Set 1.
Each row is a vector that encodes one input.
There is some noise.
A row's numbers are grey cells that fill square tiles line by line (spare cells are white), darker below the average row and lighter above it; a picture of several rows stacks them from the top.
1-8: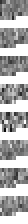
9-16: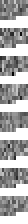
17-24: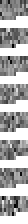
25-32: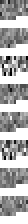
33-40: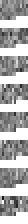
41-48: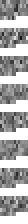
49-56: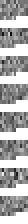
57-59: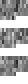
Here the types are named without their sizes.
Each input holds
a list of points on a line.
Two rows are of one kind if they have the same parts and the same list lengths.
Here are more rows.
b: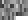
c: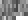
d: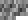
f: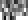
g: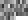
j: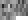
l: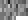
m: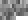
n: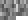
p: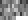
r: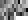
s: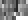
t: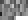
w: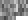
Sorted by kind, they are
b, d, n, p, t, w
c, g, j, l, m, r, s
f

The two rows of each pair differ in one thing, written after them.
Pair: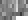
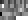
the place on the line in item 1 of the list
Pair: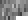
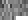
the place on the line in item 1 of the list
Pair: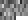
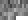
the place on the line in item 2 of the list
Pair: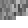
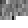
the place on the line in item 1 of the list
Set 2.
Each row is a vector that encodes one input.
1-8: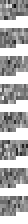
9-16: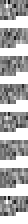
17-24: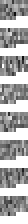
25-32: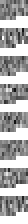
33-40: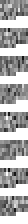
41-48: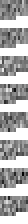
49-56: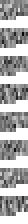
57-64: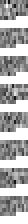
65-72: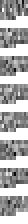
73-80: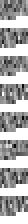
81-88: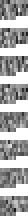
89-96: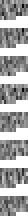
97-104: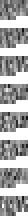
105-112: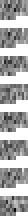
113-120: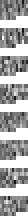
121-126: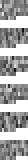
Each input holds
either a point on a 9-point line, or a point on a 14-point line.
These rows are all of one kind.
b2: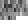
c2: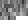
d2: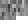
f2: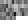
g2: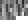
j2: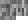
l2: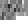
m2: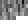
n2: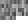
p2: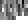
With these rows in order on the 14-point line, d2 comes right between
j2 and l2.
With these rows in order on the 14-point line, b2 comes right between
c2 and l2.
